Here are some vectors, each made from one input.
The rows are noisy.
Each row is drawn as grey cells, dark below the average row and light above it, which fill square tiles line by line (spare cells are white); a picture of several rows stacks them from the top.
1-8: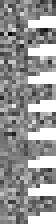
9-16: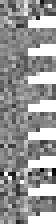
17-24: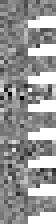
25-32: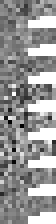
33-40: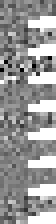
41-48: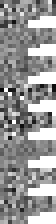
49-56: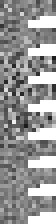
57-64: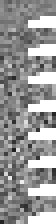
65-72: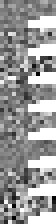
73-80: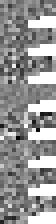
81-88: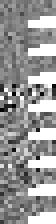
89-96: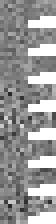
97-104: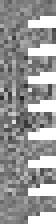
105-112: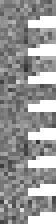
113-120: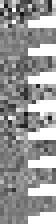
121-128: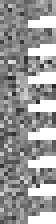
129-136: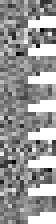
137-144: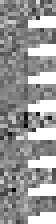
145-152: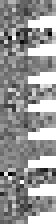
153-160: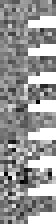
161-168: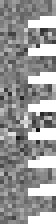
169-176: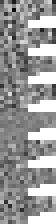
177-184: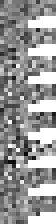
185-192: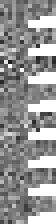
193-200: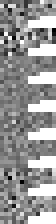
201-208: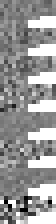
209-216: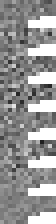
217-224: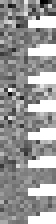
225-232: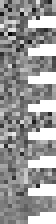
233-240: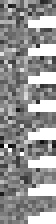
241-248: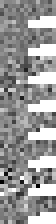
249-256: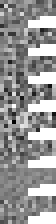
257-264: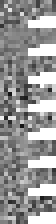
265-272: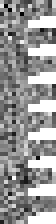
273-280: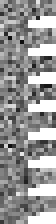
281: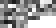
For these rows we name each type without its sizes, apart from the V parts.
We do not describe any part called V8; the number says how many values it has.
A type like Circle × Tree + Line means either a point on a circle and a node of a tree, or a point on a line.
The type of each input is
List(Bool × V8).
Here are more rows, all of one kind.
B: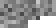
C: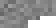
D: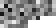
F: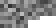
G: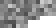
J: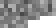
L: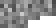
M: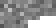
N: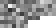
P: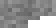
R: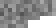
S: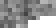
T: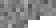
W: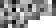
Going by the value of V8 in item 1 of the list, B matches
M, N and S.
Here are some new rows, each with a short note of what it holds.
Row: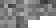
a list of two items
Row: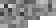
a list of one item
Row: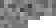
a list of two items
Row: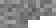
a list of one item
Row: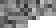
a list of two items
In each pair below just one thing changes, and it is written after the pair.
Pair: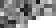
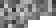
the true/false value in item 1 of the list
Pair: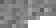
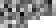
the true/false value in item 2 of the list
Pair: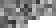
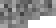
the true/false value in item 2 of the list
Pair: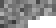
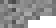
the value of V8 in item 2 of the list
